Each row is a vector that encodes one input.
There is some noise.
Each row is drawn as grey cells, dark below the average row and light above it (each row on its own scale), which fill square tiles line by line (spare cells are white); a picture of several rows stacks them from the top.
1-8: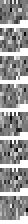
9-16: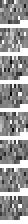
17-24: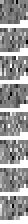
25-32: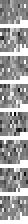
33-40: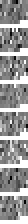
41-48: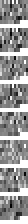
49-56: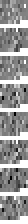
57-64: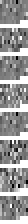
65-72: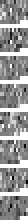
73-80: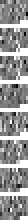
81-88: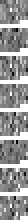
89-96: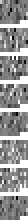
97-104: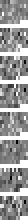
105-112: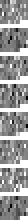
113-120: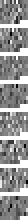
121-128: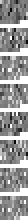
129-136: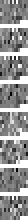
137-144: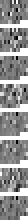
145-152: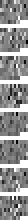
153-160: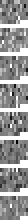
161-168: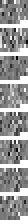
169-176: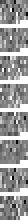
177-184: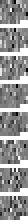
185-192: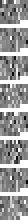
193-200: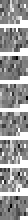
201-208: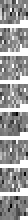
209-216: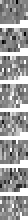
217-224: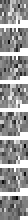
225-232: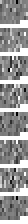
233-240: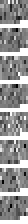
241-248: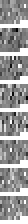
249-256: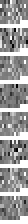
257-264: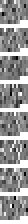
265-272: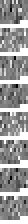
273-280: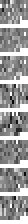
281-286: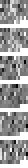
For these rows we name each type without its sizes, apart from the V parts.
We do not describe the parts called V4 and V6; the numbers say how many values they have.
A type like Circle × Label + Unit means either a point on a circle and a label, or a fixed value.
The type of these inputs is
(Bool × Label × V6 + Unit) × V4.
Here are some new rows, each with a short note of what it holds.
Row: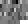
a value of V4
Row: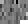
a value of V4
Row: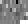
a value of V4
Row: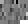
a value of V4
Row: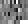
a label, a true/false value, a value of V4 and a value of V6
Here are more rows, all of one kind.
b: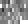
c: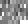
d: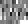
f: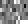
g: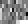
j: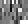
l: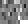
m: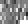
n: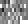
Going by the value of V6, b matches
d, f and n.
